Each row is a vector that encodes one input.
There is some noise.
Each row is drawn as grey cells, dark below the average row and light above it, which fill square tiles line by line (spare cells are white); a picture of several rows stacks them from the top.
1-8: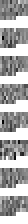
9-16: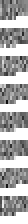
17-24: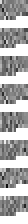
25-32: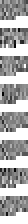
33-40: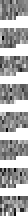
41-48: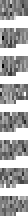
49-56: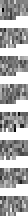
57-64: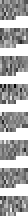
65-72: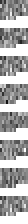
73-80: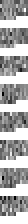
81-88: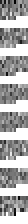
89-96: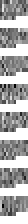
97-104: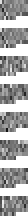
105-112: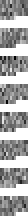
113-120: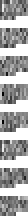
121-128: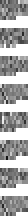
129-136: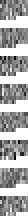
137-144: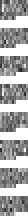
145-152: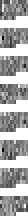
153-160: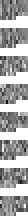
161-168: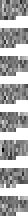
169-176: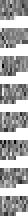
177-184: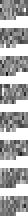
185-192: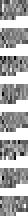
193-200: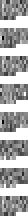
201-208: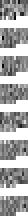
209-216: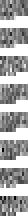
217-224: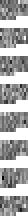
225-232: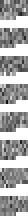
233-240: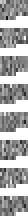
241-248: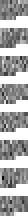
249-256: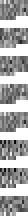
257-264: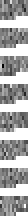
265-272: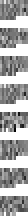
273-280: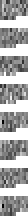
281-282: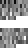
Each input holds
either a point on a 19-point circle, or a fixed value.
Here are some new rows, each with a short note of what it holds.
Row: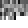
a fixed value
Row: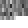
a point on a 19-point circle
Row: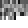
a fixed value
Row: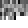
a fixed value
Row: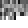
a fixed value
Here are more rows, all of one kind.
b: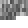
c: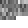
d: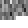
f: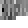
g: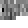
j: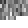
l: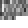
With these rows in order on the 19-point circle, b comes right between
g and l.
